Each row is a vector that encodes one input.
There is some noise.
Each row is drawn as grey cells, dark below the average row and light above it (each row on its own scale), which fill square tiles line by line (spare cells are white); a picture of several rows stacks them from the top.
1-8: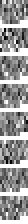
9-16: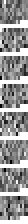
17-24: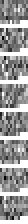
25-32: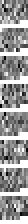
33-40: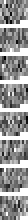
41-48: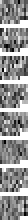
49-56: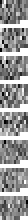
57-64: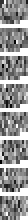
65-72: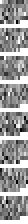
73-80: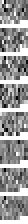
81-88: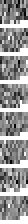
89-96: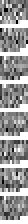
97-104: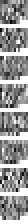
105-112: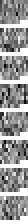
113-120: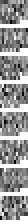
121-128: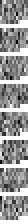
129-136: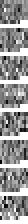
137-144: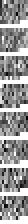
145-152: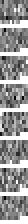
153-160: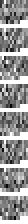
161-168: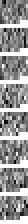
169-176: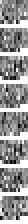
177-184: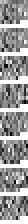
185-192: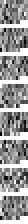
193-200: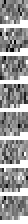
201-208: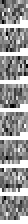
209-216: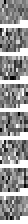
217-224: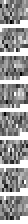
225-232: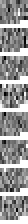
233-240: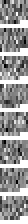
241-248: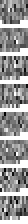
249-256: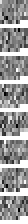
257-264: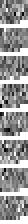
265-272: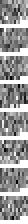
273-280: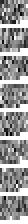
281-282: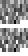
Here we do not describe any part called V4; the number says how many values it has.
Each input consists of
a point on a 10-point line, together with either four true/false values, or a list of up to two values of V4.
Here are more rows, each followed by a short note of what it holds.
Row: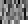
a point on a 10-point line, together with a list of two items
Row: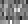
a point on a 10-point line, together with a list of one item
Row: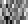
a point on a 10-point line, together with the empty list
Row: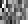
a point on a 10-point line, together with a list of two items
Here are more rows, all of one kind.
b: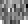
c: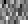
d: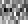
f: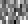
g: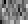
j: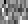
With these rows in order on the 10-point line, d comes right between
f and j.
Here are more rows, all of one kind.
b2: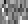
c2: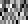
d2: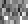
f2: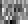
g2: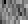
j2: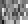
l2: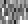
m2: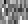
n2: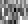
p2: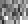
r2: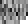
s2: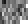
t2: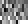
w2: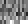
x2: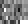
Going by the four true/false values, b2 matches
f2, l2, m2 and n2.
